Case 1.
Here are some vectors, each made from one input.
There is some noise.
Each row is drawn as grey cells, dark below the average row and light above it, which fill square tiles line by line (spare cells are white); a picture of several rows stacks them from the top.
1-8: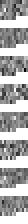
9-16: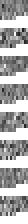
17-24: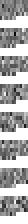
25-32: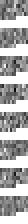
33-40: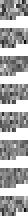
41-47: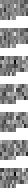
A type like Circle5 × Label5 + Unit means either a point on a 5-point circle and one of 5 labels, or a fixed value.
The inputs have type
Line3 × Line4.
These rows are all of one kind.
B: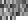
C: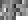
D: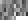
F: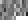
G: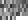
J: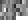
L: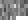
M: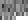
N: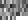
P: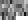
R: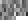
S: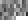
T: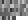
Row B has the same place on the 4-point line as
C, G, J and N.
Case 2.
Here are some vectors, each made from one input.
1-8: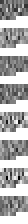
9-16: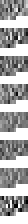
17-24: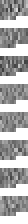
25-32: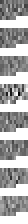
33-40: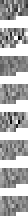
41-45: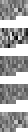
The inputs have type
Line5.
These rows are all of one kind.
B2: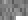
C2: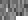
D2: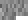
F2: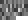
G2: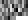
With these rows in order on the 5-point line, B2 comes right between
D2 and F2.
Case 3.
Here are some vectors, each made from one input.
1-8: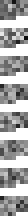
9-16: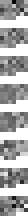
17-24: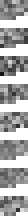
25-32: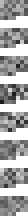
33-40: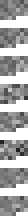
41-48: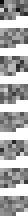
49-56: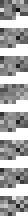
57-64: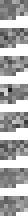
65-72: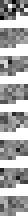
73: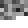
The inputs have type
Label5.
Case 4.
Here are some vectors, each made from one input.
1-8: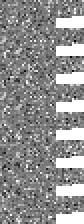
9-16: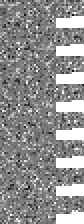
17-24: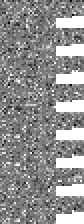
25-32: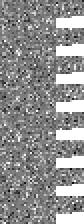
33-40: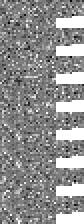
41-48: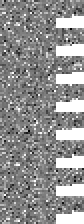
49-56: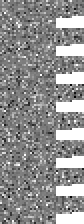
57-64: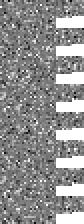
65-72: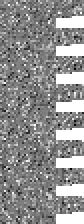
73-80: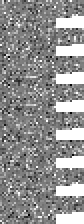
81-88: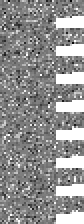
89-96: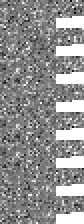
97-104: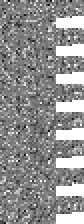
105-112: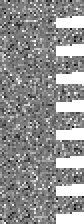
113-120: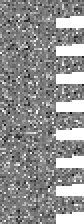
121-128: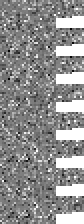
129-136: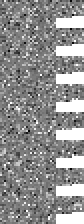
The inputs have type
Bool × Bool × Bool × Bool.
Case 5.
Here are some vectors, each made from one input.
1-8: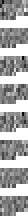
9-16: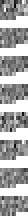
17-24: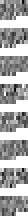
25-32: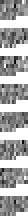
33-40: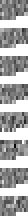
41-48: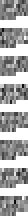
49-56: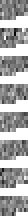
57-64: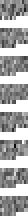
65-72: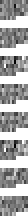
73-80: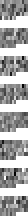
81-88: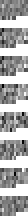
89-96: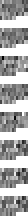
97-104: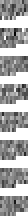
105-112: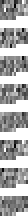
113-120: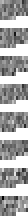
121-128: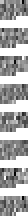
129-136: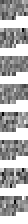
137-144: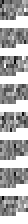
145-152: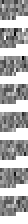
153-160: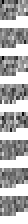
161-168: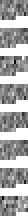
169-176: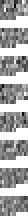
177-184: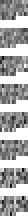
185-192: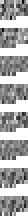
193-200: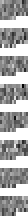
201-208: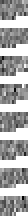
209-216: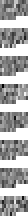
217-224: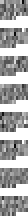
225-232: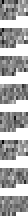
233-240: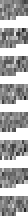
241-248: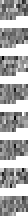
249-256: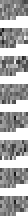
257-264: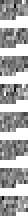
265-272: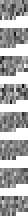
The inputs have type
Line3 × Line6.
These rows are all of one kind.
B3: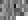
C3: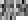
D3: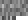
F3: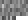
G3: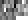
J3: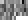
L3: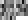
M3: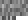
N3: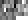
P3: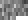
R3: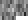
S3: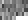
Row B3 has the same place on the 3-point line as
G3, N3 and S3.
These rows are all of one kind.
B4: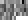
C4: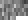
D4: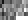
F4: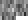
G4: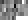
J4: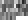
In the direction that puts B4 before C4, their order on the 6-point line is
B4, J4, C4, F4, G4, D4.
